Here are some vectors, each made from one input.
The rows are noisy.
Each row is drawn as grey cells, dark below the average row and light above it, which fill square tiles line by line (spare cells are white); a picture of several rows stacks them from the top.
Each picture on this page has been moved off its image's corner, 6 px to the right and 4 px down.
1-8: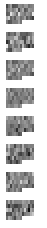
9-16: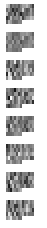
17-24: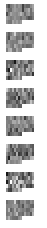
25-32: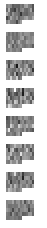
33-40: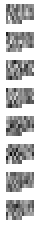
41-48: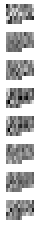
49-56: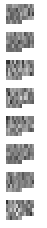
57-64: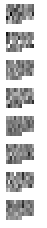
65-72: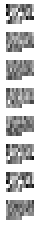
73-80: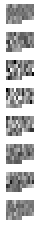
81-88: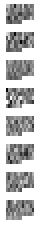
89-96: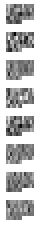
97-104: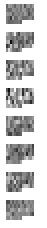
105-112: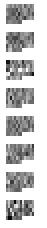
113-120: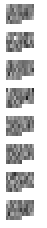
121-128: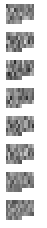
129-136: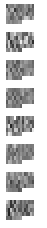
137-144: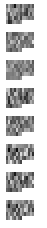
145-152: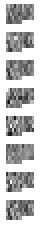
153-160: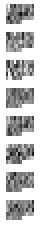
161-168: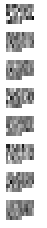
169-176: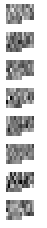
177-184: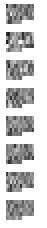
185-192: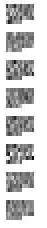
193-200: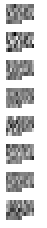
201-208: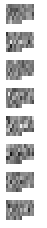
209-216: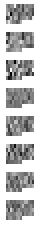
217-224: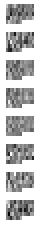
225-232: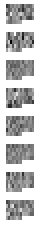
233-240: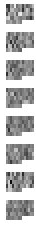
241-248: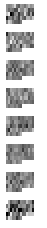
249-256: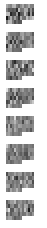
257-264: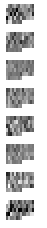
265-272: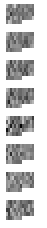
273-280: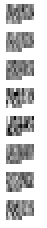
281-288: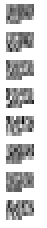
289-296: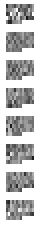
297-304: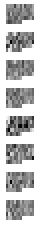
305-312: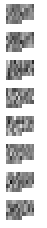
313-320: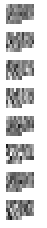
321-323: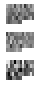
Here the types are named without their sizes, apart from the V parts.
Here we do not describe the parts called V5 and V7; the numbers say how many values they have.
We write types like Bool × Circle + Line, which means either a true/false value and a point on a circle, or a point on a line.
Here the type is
Bool × (Line + V7) + Tree + V5.
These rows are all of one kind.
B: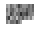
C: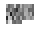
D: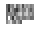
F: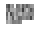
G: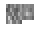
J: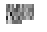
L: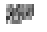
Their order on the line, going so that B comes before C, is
B, G, C, F, J, D, L.
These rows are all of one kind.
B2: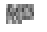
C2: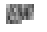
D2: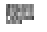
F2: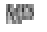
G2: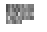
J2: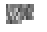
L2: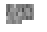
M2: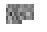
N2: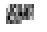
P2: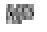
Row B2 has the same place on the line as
G2, J2 and M2.
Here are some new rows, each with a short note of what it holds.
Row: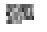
a true/false value and a value of V7
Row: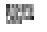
a point on a line and a true/false value
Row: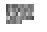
a point on a line and a true/false value
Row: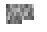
a node of a tree
